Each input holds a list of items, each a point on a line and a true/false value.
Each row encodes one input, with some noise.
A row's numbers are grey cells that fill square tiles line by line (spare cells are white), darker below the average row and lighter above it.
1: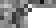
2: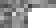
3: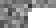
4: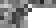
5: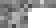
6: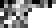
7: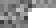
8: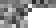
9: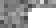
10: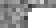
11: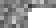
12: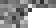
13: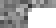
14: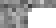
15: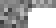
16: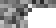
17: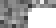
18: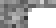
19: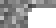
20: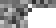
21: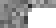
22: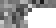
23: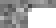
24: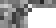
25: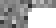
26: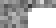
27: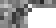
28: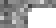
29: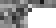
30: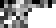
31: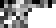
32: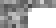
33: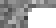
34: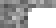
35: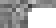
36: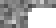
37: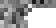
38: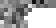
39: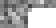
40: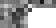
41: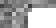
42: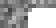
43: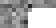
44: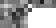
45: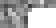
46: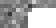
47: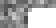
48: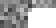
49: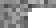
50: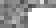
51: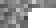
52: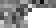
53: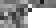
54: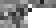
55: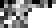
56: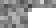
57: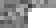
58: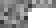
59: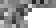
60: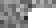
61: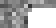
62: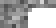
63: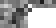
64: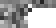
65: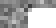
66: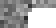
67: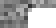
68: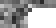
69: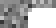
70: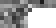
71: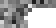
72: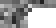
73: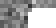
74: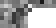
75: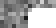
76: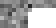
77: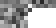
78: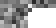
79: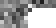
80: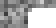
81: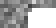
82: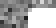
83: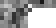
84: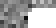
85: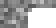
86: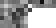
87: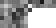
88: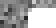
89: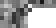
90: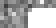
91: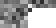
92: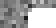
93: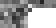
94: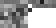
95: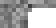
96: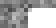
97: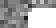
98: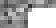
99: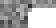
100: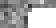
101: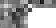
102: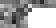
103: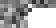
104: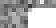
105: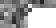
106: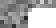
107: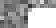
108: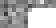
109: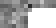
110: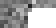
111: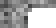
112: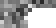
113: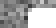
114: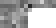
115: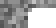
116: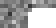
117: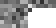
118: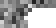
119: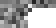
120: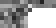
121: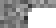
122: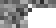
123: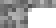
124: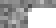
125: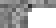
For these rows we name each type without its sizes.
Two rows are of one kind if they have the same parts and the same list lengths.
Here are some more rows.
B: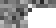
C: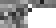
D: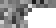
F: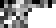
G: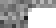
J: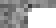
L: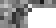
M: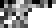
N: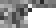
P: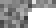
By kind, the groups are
B, C, D, L, N
F, M
G, J, P

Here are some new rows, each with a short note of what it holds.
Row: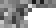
a list of one item
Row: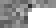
a list of two items
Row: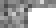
a list of two items
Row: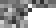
a list of one item
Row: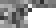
a list of one item
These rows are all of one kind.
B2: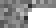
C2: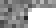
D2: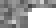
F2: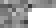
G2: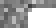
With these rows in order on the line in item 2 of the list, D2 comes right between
C2 and G2.
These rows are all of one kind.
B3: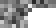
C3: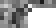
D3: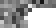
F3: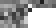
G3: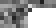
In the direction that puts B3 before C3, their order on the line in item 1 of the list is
B3, D3, F3, G3, C3.
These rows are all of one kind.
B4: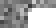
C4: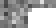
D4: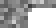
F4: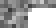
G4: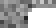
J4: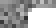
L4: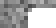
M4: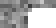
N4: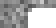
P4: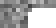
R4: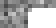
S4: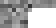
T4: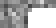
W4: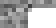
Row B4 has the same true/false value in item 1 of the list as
C4, D4, F4 and M4.
